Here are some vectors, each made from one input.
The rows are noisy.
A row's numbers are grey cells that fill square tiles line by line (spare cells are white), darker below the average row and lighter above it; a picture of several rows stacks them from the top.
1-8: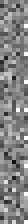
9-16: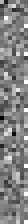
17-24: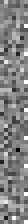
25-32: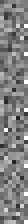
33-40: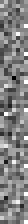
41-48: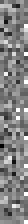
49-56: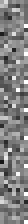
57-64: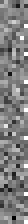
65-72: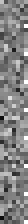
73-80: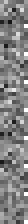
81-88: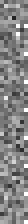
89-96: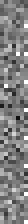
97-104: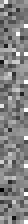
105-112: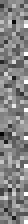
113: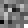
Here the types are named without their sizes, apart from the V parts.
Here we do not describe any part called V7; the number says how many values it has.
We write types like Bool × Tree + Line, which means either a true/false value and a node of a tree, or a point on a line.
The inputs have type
(Bool × Bool × Bool × Bool + Label) × V7.
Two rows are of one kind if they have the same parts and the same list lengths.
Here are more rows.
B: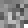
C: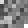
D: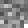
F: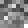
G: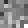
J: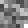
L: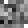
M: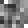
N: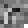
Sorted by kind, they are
B, C, D, F, G, J
L, M, N

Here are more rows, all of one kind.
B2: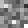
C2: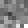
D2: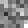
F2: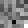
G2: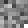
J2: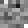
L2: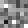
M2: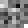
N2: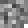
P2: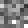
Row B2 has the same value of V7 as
D2 and L2.
